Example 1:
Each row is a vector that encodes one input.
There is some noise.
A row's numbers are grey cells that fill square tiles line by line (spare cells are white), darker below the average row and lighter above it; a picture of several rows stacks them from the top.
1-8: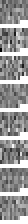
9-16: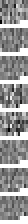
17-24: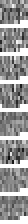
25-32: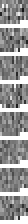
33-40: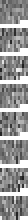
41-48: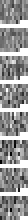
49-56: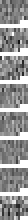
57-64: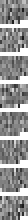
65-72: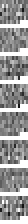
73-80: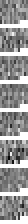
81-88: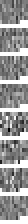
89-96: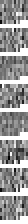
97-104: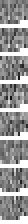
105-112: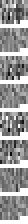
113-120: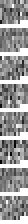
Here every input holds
either a node of a 12-node tree, or a node of a 15-node tree.
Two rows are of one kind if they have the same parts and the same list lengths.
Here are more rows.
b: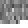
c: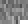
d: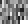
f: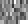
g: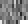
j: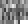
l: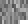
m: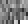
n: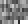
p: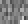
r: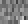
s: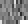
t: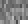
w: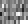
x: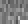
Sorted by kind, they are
b, c, f, g, l, p, r, s, t, x
d, j, m, n, w

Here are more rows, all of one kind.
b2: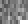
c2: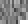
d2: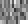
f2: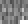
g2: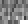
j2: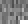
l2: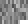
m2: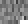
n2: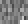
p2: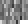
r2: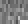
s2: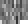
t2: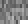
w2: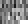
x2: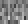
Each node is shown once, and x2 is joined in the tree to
g2.
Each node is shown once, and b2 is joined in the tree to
c2 and r2.
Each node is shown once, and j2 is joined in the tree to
f2 and r2.
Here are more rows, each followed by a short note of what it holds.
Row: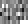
a node of a 12-node tree
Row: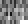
a node of a 15-node tree
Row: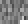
a node of a 15-node tree
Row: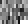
a node of a 12-node tree
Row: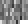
a node of a 15-node tree
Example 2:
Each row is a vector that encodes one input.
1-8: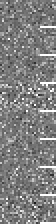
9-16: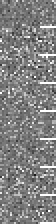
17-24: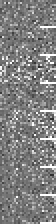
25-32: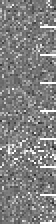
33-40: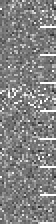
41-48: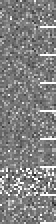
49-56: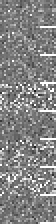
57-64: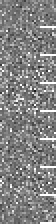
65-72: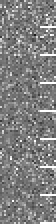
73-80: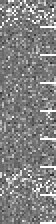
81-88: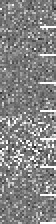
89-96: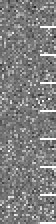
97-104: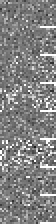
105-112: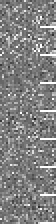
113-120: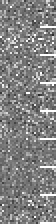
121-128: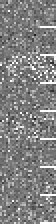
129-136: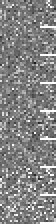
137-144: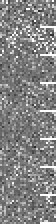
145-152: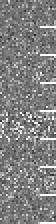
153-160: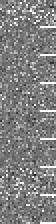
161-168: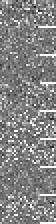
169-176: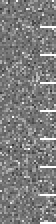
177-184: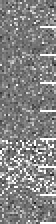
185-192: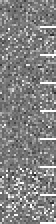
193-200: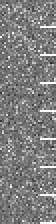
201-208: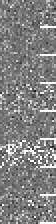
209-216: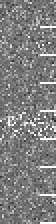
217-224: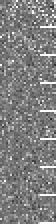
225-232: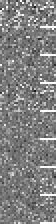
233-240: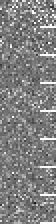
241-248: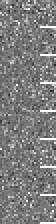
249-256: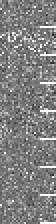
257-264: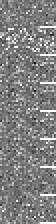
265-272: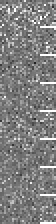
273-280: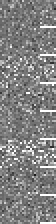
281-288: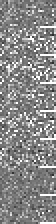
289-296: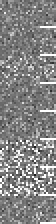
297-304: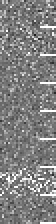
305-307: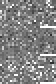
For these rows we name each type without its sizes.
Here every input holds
either a point on a circle, or a node of a tree.
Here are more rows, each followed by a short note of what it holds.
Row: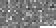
a node of a tree
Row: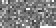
a point on a circle
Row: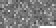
a node of a tree
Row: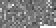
a point on a circle
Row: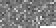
a point on a circle
